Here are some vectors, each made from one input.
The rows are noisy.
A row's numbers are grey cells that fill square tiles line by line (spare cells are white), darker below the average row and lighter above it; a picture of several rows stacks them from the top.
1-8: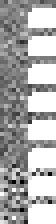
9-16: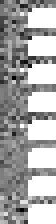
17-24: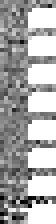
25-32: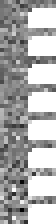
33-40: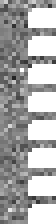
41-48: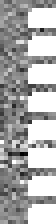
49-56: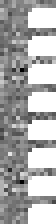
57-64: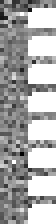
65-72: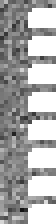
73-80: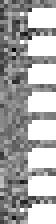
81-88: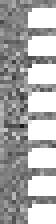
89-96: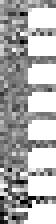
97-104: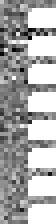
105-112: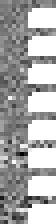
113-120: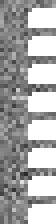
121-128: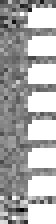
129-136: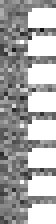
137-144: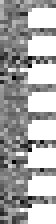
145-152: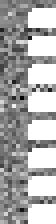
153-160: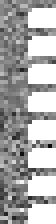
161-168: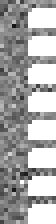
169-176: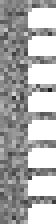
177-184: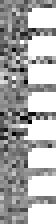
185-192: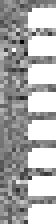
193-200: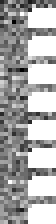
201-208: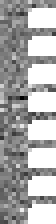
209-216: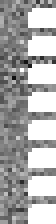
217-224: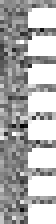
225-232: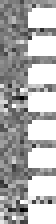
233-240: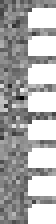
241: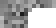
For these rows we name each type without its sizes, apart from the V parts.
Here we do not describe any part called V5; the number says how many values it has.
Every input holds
either a point on a circle, or three true/false values, or a value of V5.
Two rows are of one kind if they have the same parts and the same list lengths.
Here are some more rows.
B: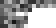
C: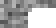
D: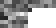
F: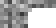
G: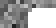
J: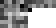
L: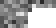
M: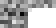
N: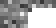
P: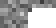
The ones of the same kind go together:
B, C, L, M, N, P
D, G, J
F

